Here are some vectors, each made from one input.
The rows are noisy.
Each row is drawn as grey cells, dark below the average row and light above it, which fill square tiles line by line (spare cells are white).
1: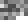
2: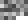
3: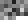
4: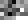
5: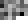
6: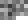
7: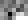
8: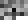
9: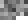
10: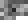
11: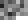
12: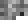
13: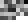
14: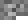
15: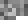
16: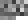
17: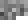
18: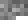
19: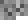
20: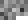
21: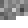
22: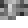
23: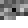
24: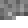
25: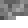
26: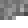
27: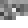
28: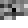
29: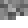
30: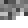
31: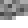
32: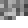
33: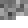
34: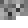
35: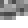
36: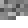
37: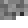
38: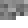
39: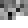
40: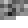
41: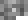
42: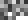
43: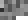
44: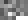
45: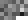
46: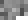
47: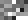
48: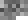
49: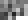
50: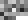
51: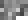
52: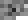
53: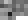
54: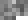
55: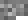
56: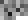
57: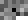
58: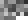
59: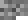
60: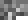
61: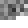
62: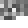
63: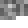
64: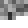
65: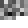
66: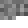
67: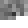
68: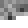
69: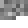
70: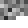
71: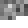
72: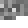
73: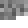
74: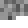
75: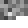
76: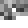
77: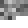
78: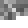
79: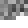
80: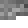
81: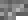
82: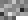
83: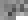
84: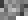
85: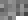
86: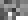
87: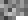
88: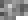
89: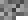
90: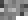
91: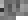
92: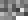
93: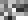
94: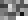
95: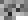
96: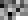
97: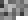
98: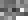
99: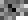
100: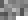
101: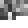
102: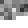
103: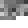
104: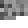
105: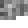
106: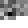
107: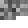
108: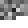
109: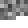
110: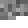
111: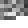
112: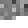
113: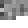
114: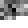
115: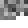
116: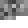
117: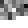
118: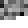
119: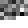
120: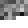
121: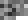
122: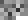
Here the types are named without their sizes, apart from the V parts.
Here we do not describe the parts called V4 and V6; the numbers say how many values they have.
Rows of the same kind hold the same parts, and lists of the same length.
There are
2 kinds of row.
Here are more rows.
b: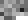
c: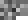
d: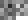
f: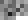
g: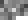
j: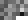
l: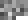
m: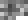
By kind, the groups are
b, c, g, j, l
d, f, m

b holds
a node of a tree, a true/false value and a value of V6.
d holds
a true/false value, a value of V4 and a value of V6.
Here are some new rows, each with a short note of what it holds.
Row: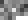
a node of a tree, a true/false value and a value of V6
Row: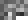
a node of a tree, a true/false value and a value of V6
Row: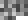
a node of a tree, a true/false value and a value of V6
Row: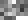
a node of a tree, a true/false value and a value of V6
